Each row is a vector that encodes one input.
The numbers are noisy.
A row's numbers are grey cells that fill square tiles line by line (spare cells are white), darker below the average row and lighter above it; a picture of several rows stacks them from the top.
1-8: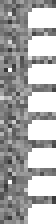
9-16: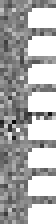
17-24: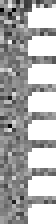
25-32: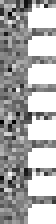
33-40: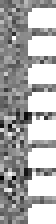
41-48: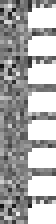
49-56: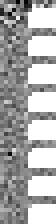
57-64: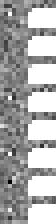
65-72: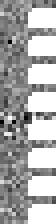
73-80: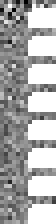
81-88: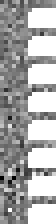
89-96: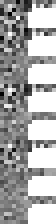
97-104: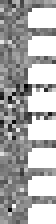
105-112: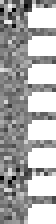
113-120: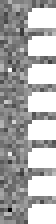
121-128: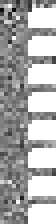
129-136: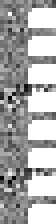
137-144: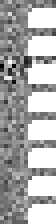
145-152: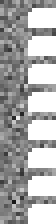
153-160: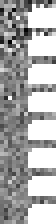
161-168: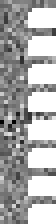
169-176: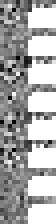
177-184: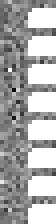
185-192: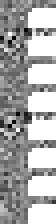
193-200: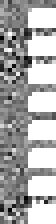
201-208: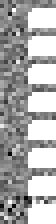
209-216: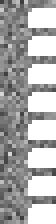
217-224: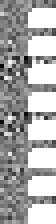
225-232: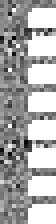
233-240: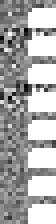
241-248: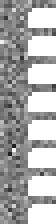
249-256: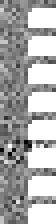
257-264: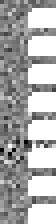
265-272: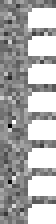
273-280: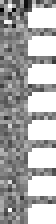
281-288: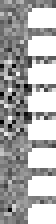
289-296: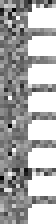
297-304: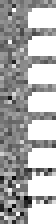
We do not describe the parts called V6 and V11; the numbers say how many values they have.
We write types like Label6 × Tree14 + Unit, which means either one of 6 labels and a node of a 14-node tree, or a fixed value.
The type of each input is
Circle8 + (Line7 + V6) × V11.
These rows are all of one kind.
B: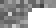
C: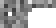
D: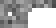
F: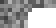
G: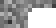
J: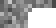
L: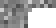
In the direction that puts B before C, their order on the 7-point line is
F, J, G, B, D, L, C.
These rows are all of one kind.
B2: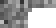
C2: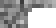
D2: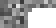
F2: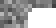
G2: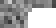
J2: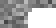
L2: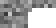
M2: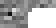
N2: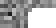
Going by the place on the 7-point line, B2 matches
G2 and J2.
